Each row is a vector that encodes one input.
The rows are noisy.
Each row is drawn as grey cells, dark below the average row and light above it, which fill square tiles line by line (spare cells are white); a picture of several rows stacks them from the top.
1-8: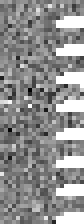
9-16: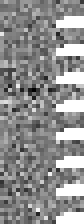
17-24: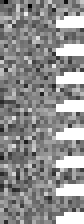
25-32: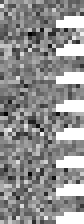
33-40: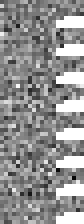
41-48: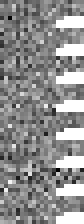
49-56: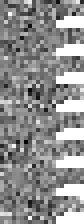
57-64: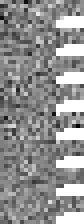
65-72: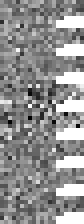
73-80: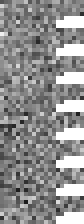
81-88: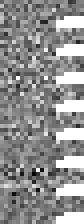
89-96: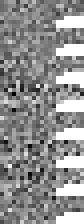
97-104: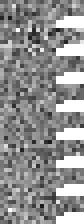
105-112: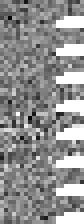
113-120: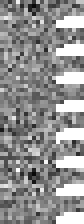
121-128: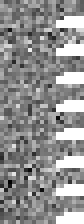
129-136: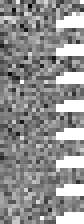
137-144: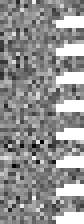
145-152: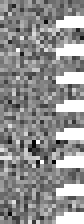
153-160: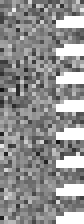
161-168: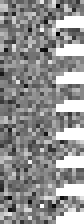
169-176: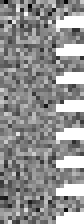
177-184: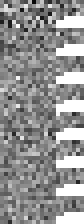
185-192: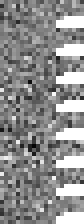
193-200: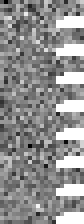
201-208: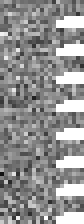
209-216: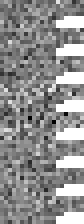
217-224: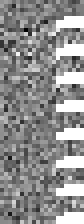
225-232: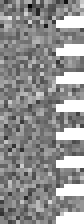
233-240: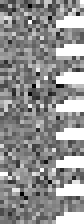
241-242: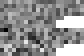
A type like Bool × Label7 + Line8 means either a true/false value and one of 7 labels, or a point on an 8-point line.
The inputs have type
(Bool × Bool × Bool + Unit) × Circle14 + Line9.
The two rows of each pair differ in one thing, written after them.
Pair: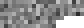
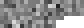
one of the three true/false values
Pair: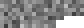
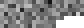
one of the three true/false values
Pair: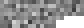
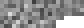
one of the three true/false values
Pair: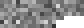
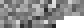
the place on the 14-point circle
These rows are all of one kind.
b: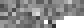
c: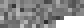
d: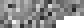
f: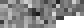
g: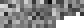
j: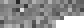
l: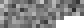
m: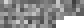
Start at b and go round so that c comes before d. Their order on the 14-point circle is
b, j, f, g, l, c, m, d.
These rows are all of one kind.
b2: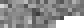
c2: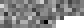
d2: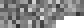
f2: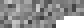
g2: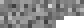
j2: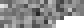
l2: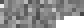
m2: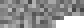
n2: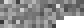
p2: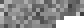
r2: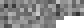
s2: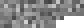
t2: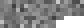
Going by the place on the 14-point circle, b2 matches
d2 and j2.
